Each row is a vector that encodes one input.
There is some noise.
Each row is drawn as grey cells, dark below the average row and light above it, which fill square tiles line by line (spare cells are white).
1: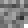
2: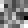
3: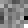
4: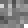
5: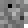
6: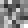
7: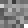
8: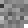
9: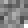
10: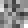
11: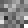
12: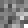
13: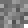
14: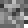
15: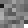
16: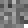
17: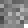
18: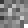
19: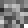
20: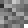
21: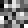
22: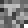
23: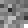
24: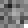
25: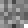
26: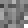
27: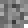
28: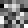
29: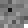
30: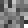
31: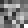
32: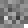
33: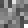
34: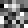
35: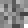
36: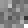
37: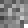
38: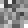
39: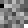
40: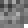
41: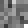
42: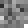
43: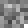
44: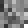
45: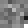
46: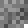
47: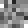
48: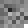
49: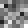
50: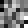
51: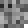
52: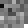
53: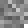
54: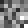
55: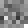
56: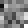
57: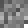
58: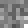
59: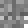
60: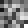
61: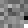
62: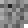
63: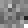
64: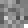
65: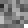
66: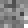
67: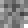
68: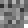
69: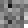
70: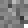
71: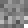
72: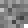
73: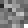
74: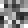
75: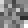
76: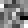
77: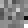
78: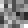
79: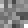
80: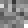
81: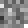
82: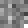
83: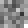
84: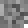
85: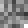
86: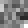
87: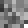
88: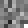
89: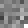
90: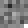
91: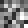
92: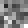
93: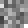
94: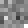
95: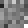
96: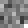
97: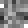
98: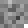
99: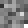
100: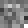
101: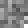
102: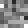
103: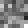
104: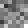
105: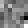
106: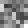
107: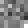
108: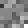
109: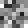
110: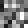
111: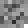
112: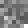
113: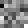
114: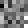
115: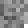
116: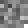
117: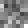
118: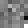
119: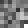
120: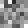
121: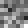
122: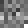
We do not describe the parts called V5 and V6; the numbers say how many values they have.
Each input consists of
a point on a 4-point line, a value of V5 and a value of V6, together with either a fixed value, or three true/false values.
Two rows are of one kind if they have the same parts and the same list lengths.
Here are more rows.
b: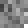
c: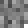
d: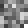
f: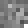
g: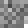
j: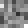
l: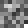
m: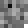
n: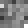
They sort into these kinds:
b, c, d, f, g, m
j, l, n

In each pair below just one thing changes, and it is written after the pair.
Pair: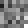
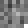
the value of V6
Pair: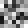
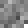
the place on the 4-point line
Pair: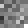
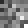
the place on the 4-point line
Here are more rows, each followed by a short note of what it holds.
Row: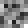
a point on a 4-point line, three true/false values, a value of V5 and a value of V6
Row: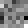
a point on a 4-point line, a value of V5 and a value of V6
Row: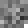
a point on a 4-point line, a value of V5 and a value of V6
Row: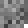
a point on a 4-point line, a value of V5 and a value of V6
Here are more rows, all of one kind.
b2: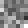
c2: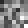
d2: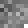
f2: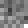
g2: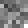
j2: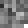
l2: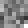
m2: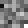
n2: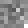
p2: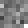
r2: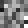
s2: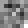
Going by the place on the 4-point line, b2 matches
j2 and n2.
